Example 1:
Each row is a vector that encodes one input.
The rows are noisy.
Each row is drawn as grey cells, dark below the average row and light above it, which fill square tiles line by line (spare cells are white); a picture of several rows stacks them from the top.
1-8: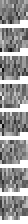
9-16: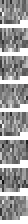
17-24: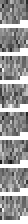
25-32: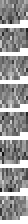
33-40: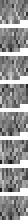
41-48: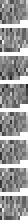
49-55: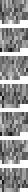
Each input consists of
three true/false values.
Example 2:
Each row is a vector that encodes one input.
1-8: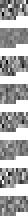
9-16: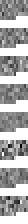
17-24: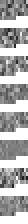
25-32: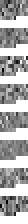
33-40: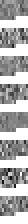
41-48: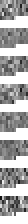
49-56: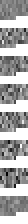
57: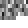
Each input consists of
a point on a 6-point line.
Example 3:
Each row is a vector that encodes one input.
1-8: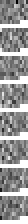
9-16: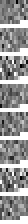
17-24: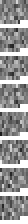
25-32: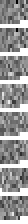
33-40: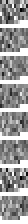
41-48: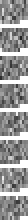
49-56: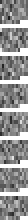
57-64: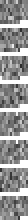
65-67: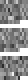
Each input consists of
either a fixed value, or four true/false values.
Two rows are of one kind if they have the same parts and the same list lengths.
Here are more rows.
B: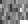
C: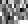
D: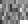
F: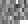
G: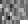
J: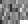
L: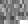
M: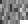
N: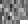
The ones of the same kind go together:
B, D, F, G, J, L, M, N
C

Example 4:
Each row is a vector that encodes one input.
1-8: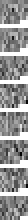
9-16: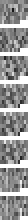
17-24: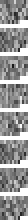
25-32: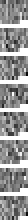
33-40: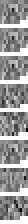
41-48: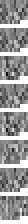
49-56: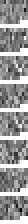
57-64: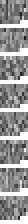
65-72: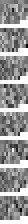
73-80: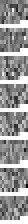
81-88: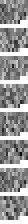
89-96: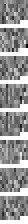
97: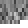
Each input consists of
four true/false values.
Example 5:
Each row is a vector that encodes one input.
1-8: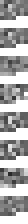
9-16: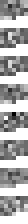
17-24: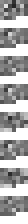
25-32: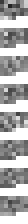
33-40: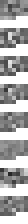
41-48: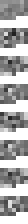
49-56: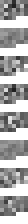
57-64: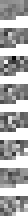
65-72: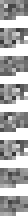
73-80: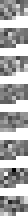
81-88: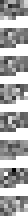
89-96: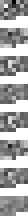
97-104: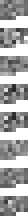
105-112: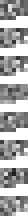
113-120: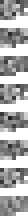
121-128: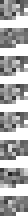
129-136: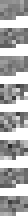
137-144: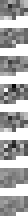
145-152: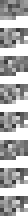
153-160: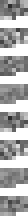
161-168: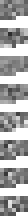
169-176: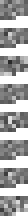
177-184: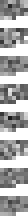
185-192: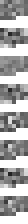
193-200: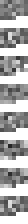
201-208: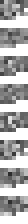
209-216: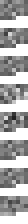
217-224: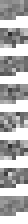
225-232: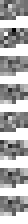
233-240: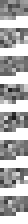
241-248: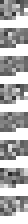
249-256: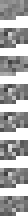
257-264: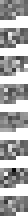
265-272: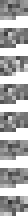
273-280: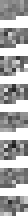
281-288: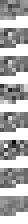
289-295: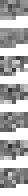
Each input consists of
a node of a 13-node tree.
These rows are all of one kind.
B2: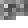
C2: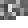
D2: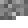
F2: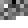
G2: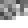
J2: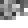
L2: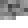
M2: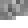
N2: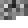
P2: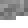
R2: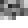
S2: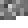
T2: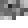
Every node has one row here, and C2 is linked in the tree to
S2.
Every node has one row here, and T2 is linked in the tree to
L2 and R2.
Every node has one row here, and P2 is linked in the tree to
B2, D2, L2 and M2.
